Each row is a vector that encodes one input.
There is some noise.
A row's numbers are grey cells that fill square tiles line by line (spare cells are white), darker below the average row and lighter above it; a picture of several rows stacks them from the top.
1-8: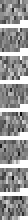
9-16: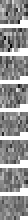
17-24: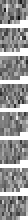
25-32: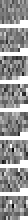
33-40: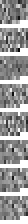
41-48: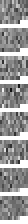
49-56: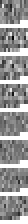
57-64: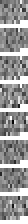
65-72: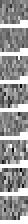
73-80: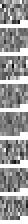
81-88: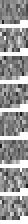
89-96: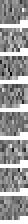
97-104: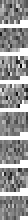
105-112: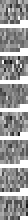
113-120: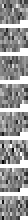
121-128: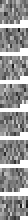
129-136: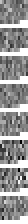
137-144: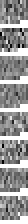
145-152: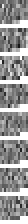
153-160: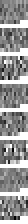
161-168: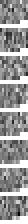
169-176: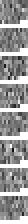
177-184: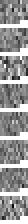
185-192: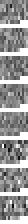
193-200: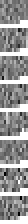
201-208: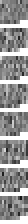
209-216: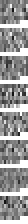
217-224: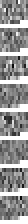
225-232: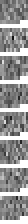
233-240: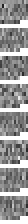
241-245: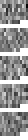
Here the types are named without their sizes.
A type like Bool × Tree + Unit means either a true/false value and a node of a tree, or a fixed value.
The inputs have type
Line × Line × List(Circle).
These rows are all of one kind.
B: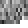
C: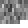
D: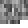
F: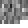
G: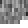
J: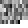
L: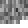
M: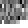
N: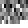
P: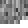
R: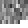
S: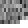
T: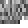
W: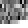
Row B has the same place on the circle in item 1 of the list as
F, M, P and W.
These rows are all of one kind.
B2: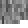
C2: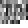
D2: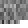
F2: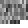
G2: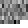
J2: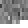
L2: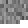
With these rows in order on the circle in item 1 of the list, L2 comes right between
G2 and J2.
